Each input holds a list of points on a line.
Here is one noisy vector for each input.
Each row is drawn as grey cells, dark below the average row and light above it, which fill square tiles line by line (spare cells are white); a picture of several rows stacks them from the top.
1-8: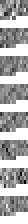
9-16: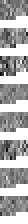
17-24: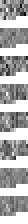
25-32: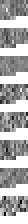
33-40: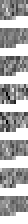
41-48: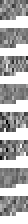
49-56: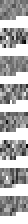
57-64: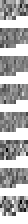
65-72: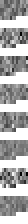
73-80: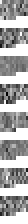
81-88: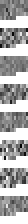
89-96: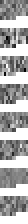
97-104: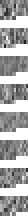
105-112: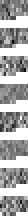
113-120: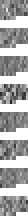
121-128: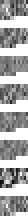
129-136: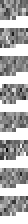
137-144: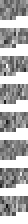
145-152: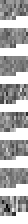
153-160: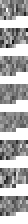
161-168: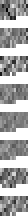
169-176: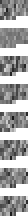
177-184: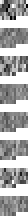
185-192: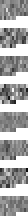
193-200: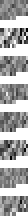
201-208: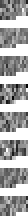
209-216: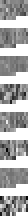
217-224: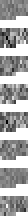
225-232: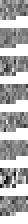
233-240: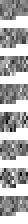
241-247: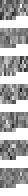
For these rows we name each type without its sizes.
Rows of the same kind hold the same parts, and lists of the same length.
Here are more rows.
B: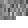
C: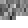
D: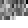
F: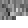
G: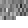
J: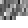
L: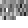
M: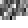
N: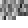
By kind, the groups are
B, C, L, N
D, F, G, M
J

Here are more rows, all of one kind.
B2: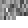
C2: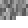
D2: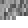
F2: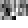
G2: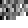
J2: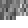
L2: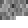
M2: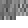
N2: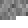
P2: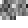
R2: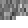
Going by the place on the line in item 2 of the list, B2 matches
F2 and R2.
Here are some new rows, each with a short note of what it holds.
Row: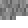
a list of two items
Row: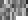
a list of two items
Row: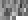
a list of one item
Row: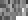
the empty list
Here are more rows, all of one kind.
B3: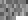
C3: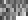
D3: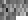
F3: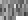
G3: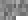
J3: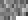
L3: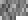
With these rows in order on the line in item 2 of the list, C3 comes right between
B3 and G3.
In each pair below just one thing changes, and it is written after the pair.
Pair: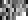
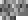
the place on the line in item 2 of the list
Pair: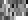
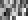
the place on the line in item 1 of the list
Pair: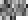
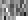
the place on the line in item 2 of the list
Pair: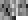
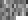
the place on the line in item 2 of the list
